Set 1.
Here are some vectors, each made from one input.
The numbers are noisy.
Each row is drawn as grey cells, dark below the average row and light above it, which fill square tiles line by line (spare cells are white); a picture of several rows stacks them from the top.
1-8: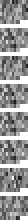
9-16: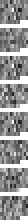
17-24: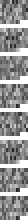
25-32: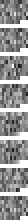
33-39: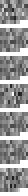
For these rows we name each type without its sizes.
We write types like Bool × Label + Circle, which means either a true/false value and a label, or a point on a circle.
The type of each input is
Tree.
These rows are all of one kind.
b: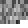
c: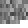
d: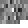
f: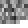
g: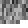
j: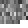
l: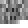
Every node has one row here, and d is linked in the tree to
c and j.
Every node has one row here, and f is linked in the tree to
l.
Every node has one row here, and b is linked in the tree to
c and g.
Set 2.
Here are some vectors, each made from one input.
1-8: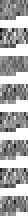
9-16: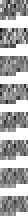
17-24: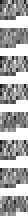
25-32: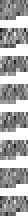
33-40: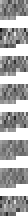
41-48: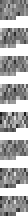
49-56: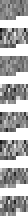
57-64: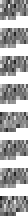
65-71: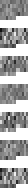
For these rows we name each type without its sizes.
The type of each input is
Line.
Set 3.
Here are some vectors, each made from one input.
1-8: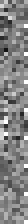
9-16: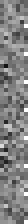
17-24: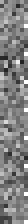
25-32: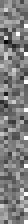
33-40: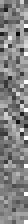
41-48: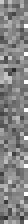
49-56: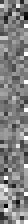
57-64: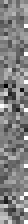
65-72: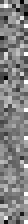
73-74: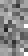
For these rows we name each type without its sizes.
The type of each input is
Bool × Bool × Bool × Bool.
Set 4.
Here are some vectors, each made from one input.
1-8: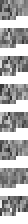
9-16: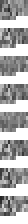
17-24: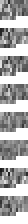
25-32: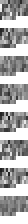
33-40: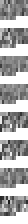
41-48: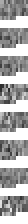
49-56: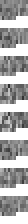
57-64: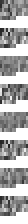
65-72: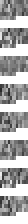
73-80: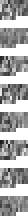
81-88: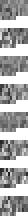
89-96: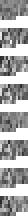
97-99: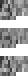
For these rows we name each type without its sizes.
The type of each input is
Line.
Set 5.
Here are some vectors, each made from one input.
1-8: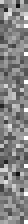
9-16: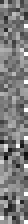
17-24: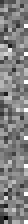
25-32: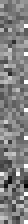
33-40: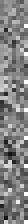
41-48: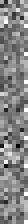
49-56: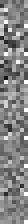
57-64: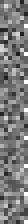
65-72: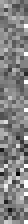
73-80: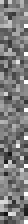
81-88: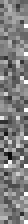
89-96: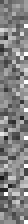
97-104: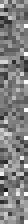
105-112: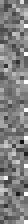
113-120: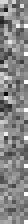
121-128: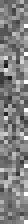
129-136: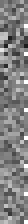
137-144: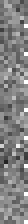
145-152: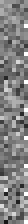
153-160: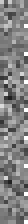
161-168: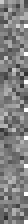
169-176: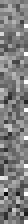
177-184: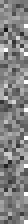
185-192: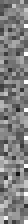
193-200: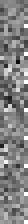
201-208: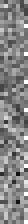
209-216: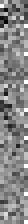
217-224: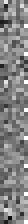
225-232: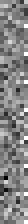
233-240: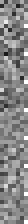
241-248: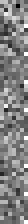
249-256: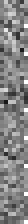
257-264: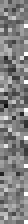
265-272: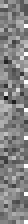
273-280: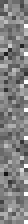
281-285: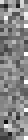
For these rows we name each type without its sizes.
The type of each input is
Bool × Bool × Bool × Bool.
